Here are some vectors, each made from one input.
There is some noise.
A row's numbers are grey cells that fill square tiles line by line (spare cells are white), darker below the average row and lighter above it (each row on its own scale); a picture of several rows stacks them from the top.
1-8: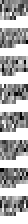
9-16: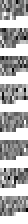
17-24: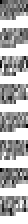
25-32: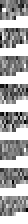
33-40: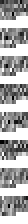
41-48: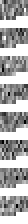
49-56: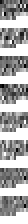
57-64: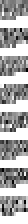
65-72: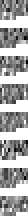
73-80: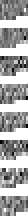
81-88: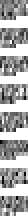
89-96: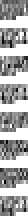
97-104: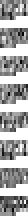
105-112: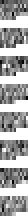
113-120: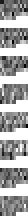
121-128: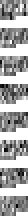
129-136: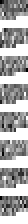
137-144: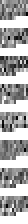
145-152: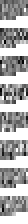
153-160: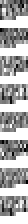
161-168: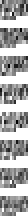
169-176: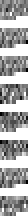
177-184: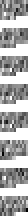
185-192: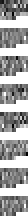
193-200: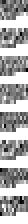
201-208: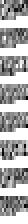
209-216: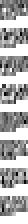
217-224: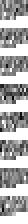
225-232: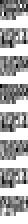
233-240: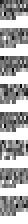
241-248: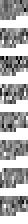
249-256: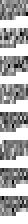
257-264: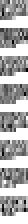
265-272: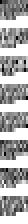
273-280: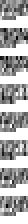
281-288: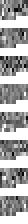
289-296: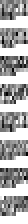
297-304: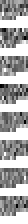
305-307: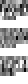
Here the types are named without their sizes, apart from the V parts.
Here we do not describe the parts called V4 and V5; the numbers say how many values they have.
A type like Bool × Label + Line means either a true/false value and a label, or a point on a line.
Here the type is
Label × (Line + V4) + V5.
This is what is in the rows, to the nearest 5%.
About 75% of them hold a label, together with either a point on a line, or a value of V4. The rest hold a value of V5.
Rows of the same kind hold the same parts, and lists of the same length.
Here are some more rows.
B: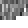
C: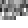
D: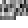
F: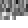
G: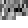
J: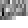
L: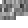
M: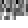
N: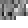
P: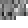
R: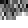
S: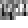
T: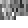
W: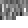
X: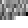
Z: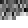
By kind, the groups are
B, C, F, G, M, R, W, Z
D, L, T
J, N, P, S, X

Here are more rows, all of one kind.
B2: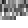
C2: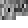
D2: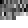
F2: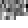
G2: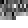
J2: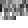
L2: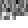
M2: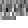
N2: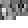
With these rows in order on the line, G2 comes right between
C2 and D2.
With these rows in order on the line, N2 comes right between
C2 and L2.
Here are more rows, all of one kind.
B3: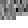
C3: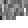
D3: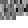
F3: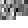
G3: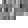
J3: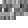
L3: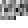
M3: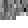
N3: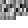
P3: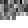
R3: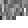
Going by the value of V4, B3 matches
D3 and L3.
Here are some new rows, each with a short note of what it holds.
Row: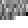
a value of V5
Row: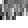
a label and a value of V4
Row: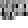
a value of V5
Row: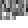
a label and a point on a line
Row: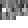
a label and a point on a line
